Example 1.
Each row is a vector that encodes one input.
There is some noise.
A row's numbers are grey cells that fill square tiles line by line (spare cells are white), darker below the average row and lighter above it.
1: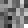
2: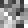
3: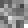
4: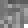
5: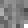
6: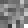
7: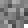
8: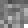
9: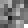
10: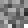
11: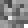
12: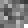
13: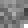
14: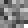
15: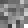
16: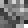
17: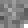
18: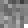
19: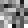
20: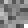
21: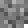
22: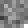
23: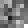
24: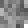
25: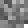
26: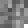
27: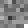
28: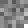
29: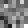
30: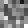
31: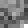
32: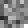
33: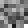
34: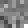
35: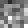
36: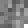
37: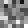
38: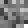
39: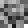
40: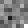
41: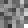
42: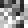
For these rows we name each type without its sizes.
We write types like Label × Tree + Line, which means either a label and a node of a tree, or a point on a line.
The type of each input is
Line.
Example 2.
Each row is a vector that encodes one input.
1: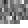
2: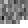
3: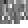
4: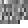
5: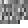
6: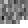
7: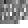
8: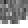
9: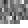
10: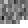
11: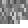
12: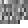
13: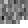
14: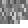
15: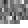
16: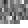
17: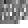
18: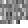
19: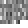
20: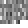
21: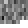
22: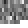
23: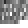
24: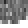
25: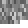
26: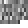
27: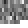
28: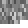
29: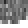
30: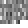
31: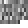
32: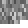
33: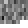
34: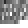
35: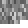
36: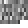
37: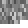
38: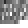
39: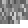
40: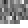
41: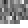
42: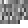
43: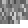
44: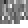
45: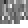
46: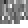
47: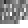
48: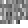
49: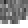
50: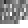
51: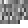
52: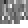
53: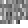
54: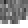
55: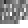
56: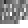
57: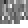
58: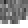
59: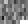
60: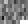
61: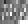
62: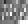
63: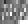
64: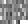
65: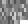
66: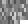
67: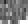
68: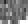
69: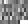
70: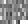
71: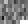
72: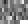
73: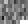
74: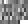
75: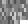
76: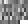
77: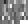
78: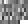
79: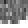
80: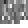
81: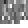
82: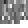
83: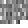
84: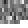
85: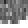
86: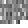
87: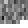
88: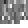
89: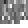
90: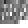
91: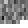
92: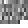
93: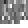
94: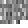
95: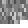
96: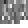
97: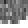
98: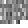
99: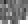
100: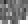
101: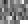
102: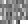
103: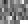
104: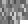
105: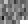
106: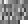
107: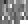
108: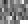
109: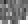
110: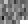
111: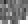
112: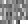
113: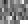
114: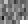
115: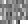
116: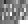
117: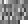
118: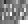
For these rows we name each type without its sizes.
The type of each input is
Bool × Bool × Bool.
